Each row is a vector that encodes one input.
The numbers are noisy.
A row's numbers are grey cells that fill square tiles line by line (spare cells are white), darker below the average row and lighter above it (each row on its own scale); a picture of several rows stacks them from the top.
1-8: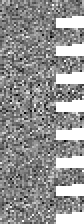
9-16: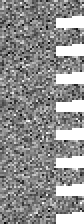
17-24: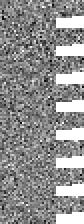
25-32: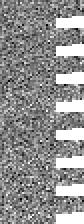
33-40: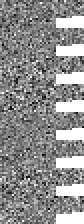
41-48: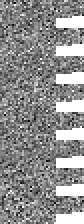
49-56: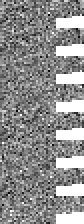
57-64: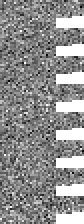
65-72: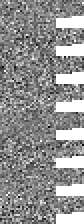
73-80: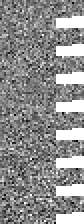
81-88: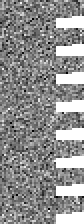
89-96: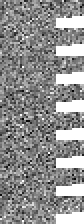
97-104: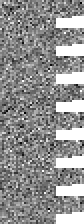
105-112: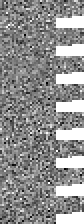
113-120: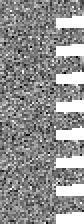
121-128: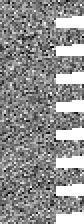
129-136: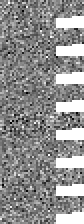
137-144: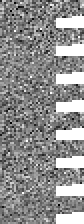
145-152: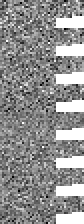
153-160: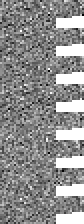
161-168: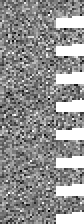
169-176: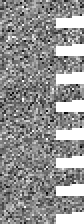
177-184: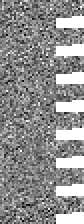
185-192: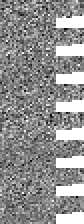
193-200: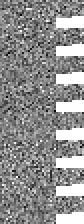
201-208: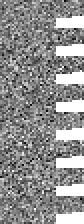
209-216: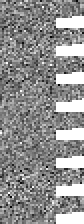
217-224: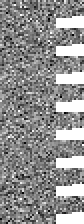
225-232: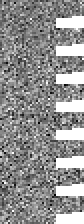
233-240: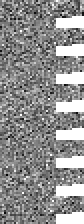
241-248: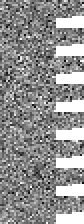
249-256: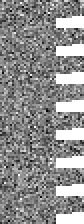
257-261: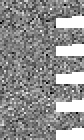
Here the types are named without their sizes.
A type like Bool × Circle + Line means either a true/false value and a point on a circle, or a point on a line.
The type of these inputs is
(Bool × Bool × Bool × Bool + Circle) × Label.
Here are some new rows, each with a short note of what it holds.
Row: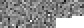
a label and four true/false values
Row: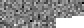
a label and four true/false values
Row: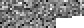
a label and four true/false values
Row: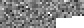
a point on a circle and a label
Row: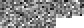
a label and four true/false values
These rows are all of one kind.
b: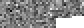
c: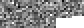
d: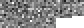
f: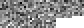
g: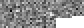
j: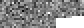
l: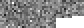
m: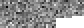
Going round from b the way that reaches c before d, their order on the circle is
b, g, c, f, d, l, j, m.
